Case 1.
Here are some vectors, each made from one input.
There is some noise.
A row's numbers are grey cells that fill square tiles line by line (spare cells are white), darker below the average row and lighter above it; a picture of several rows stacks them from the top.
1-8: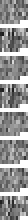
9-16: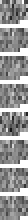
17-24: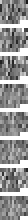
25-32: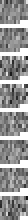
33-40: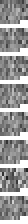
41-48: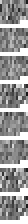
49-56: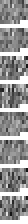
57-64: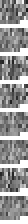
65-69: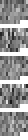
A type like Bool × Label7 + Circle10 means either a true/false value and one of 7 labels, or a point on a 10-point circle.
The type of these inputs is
Line7 + Line9.
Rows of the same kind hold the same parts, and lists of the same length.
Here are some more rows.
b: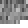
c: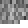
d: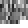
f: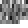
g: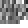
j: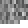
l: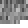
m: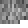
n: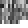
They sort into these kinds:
b, c, j, l, m
d, f, g, n

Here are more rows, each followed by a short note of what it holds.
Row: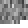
a point on a 9-point line
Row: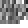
a point on a 7-point line
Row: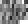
a point on a 7-point line
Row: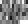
a point on a 7-point line
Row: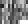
a point on a 7-point line
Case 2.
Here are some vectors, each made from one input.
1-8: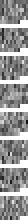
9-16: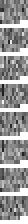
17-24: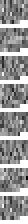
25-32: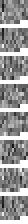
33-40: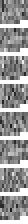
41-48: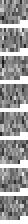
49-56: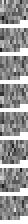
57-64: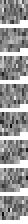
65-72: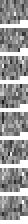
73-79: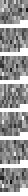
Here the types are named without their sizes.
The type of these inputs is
Bool × Bool × Bool + Line.
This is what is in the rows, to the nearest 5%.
About 45% of them hold a point on a line. The rest hold three true/false values.
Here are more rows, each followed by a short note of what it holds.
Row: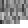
three true/false values
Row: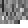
three true/false values
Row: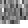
a point on a line
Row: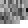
a point on a line
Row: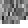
a point on a line
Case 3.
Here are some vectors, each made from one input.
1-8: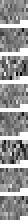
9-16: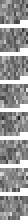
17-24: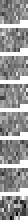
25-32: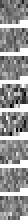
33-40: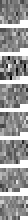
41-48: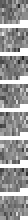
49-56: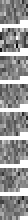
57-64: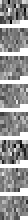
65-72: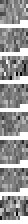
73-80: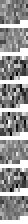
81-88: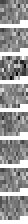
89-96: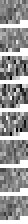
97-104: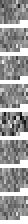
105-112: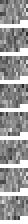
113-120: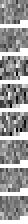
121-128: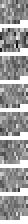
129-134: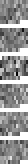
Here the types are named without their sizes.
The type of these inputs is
Bool × Bool × Bool × Bool + Label.
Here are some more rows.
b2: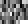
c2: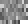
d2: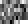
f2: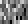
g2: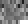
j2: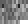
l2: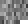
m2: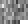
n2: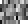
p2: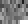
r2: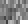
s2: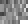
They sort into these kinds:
b2, d2, f2, n2
c2, g2, j2, l2, m2, p2, r2, s2

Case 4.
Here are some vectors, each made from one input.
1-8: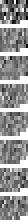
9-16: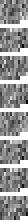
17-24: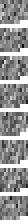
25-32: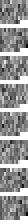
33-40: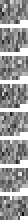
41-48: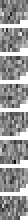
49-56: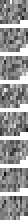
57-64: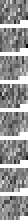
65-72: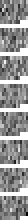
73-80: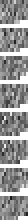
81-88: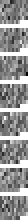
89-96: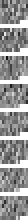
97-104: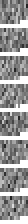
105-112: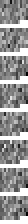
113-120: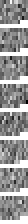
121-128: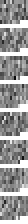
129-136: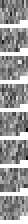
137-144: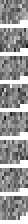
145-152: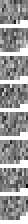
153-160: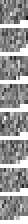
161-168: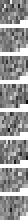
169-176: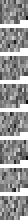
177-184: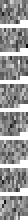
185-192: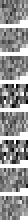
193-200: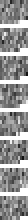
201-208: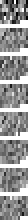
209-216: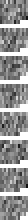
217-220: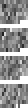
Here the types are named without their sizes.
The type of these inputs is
List(Line).
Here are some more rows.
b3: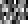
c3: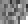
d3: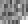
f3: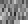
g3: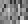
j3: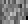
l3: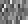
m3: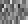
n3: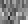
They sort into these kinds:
b3
c3, d3, f3, g3, n3
j3, l3, m3

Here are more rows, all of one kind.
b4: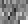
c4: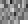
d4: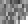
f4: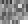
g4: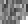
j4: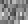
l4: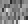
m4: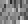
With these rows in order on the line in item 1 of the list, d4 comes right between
f4 and g4.
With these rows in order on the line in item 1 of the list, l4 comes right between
c4 and m4.
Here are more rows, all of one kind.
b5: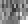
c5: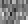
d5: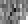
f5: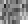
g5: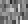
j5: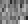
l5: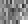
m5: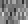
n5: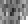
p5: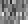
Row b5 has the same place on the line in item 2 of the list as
c5, l5, n5 and p5.
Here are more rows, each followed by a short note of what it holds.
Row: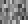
a list of one item
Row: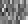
a list of one item
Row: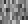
a list of one item
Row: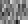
a list of one item
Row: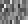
a list of one item
